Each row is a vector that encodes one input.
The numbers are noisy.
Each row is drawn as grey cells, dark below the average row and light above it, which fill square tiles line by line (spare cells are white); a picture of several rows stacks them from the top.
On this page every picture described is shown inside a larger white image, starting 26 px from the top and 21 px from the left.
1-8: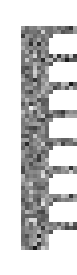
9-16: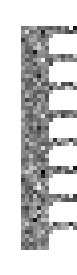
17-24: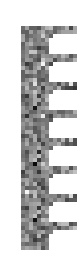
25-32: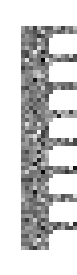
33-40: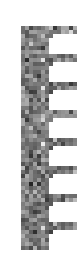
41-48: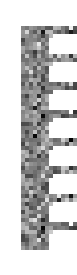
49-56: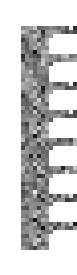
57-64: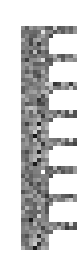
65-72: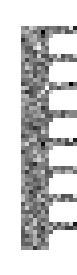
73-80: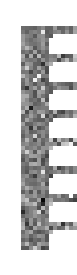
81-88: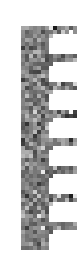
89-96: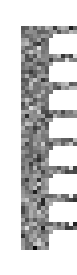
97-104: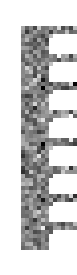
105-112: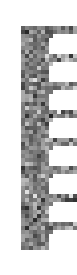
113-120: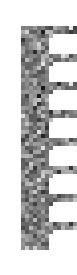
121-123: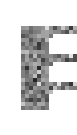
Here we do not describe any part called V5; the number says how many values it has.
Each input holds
a point on a 4-point line, a point on a 6-point line and a true/false value, together with a list of up to two values of V5.
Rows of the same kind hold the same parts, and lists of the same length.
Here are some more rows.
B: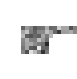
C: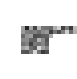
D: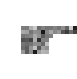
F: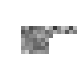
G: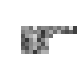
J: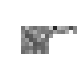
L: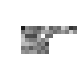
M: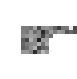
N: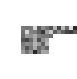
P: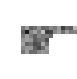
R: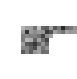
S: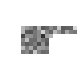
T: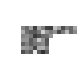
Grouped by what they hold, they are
B, F, J, L
C, P, R, S, T
D, G, M, N

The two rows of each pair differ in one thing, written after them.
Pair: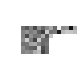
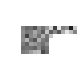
the true/false value
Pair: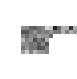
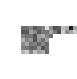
the true/false value
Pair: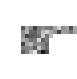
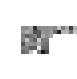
the place on the 4-point line
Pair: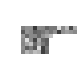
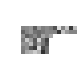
the value of V5 in item 2 of the list
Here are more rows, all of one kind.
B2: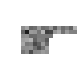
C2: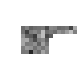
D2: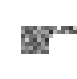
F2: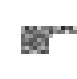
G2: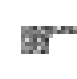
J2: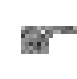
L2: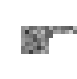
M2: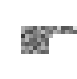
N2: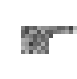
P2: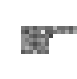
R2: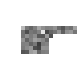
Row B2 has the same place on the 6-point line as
C2, L2, N2 and P2.
